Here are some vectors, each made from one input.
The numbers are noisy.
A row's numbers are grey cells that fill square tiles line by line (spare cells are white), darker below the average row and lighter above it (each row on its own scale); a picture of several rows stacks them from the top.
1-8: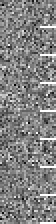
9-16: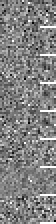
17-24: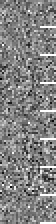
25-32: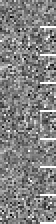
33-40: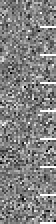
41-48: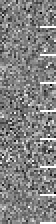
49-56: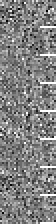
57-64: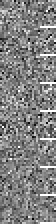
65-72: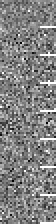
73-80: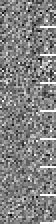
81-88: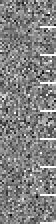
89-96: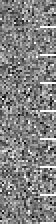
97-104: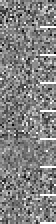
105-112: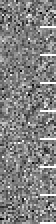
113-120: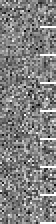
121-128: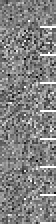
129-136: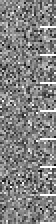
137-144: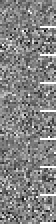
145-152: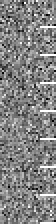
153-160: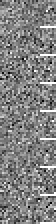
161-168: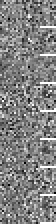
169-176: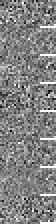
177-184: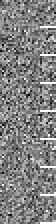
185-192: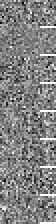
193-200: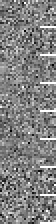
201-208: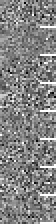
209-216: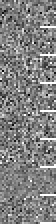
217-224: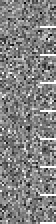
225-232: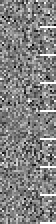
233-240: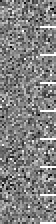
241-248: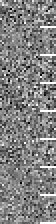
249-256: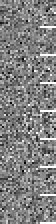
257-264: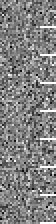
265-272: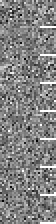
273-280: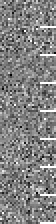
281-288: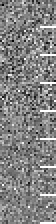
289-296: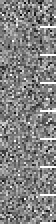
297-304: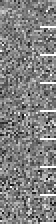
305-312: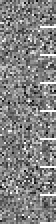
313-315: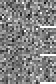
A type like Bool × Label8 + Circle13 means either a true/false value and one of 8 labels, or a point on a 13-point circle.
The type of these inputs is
Bool × (Label6 + Line7) + Label7 × Label7.
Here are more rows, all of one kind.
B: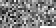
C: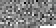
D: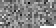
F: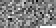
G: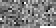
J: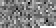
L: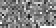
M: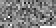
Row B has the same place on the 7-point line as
C and D.
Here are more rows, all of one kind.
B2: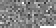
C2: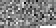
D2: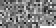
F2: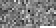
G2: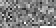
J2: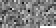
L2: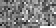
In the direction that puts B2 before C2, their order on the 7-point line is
F2, L2, J2, D2, B2, G2, C2.
